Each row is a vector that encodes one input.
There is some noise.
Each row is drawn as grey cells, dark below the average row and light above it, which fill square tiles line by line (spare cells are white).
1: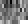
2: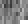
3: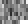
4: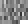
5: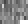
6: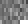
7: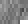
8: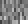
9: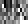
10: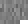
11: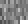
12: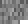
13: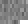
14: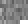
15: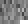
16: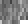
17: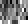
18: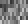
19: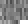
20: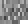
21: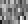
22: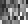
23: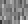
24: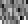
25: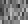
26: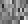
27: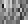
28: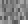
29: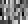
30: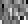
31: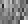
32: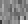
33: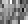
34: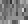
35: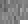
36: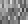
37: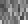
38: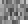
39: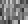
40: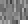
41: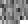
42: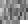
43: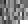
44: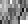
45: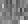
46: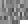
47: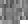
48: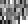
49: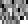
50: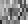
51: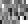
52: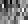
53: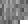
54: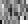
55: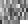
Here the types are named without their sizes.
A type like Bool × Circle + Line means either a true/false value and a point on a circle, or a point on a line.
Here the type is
Bool × Circle.
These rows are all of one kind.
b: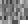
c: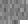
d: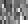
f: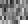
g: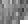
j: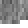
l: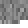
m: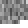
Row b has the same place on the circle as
j and l.
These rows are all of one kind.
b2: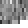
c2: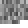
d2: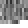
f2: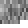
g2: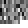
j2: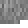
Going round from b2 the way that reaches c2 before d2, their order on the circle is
b2, c2, j2, g2, d2, f2.
